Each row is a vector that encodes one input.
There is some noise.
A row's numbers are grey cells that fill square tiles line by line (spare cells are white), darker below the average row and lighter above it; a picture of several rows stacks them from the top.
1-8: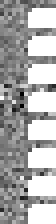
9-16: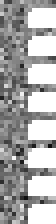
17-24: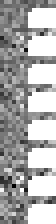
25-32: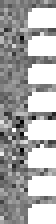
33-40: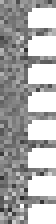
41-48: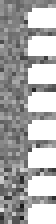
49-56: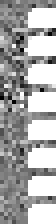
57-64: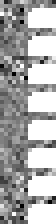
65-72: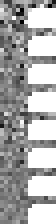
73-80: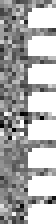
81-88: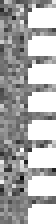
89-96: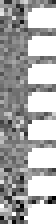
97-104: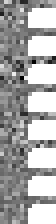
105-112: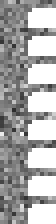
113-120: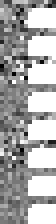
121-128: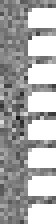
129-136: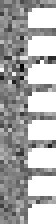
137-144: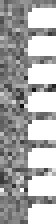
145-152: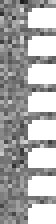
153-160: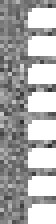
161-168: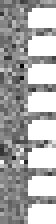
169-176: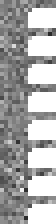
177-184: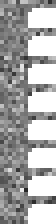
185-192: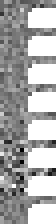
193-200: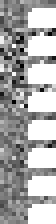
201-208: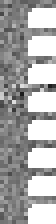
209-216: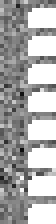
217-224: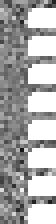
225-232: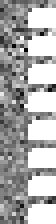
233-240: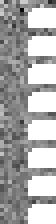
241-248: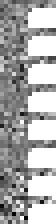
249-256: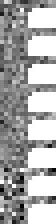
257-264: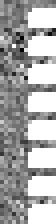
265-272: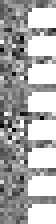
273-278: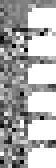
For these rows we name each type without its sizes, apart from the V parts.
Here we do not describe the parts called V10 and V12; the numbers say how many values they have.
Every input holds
either a point on a circle and a value of V12, or a true/false value and a value of V10.
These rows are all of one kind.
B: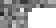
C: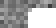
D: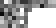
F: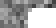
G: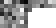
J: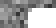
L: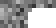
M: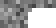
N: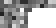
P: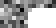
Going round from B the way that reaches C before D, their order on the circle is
B, N, M, L, G, C, P, D, J, F.
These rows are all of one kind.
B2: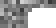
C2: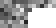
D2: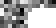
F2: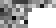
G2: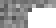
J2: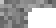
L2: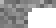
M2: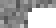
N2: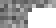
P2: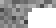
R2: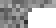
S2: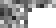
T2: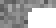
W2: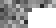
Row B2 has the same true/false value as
D2, M2 and S2.
